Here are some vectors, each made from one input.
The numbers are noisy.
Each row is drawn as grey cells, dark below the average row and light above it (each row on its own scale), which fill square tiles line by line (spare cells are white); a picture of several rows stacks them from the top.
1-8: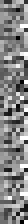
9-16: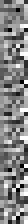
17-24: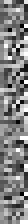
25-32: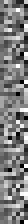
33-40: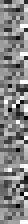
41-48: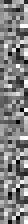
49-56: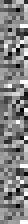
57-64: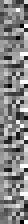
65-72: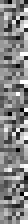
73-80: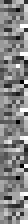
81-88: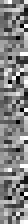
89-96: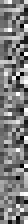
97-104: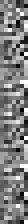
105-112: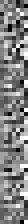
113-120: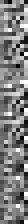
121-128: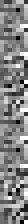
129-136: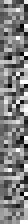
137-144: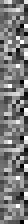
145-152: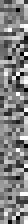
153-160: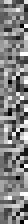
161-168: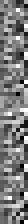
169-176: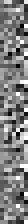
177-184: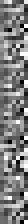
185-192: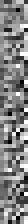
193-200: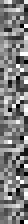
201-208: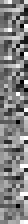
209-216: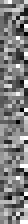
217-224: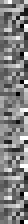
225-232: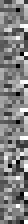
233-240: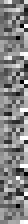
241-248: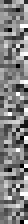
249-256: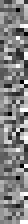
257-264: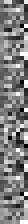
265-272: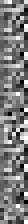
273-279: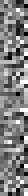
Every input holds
a point on a 19-point line.
